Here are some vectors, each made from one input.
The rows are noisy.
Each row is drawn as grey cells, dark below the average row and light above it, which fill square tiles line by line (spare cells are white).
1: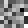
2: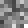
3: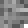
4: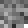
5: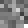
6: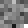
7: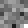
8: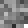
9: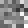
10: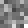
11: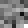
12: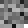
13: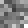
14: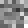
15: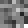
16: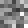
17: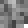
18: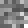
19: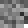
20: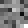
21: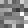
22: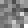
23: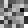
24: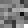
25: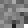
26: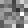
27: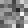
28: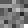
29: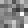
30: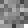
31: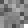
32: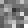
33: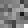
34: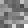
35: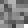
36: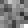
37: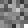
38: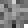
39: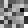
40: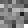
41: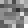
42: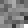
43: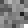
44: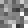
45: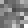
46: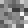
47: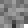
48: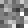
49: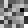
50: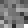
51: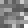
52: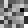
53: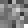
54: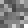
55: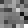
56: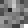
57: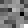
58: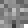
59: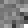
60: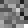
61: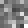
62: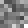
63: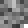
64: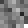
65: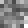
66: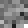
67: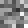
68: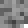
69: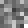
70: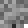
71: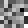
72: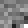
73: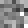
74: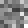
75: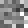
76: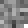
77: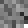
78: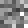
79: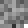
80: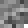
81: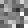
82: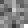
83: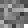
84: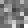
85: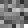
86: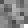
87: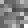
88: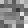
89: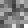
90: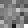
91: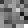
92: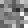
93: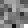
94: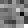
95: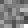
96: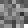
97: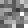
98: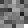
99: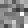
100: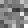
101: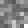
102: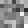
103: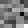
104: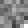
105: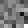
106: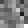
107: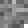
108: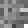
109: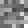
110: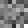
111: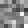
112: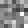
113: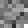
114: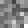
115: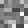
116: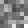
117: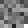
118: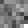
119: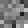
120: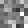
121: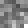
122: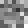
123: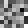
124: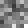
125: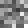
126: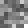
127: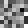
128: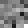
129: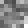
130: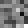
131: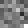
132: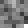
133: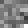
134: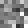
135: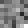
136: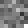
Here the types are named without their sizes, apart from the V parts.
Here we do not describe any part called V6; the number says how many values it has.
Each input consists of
a list of items, each a point on a line and a value of V6.
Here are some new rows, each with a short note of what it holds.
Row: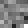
a list of two items
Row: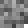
a list of two items
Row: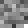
a list of two items
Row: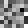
the empty list
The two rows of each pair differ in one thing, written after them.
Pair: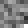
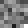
the value of V6 in item 2 of the list
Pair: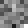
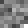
the value of V6 in item 1 of the list
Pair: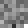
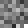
the place on the line in item 1 of the list
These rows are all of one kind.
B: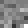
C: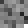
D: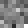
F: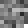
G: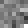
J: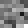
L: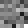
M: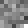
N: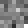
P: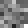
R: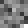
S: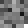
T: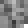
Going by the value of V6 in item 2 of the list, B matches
D and N.
